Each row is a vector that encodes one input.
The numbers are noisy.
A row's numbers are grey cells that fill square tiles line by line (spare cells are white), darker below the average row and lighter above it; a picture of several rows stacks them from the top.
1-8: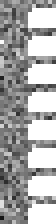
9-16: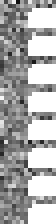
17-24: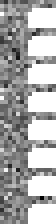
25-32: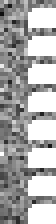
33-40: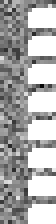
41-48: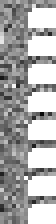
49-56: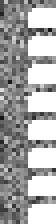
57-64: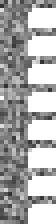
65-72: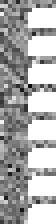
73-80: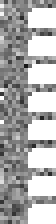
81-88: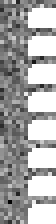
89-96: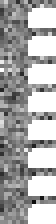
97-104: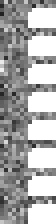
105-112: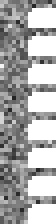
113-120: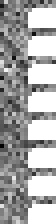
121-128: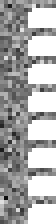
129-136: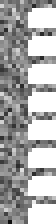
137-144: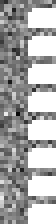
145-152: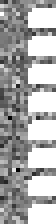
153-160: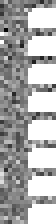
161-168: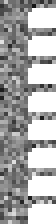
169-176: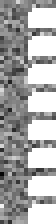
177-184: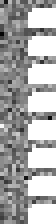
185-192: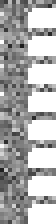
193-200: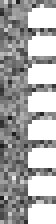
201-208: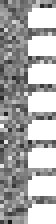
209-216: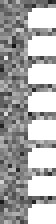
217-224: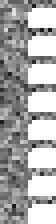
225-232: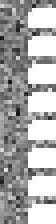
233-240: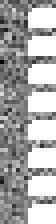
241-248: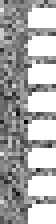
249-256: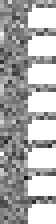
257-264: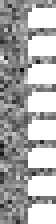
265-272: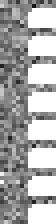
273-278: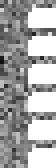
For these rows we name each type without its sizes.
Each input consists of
a point on a circle, together with either a point on a circle, or a point on a line.
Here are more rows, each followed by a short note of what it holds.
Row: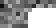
a point on each of two circles
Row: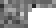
a point on each of two circles
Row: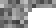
a point on each of two circles
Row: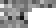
a point on a circle and a point on a line
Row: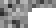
a point on each of two circles
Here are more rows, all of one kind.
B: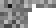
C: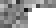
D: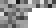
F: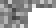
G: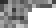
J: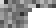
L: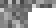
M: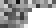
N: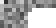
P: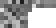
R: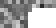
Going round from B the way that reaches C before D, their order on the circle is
B, F, G, R, P, L, N, J, M, C, D.
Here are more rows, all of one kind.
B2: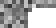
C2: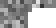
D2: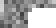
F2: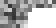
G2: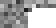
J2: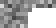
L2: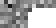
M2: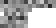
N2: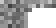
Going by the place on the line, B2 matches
C2, D2 and G2.
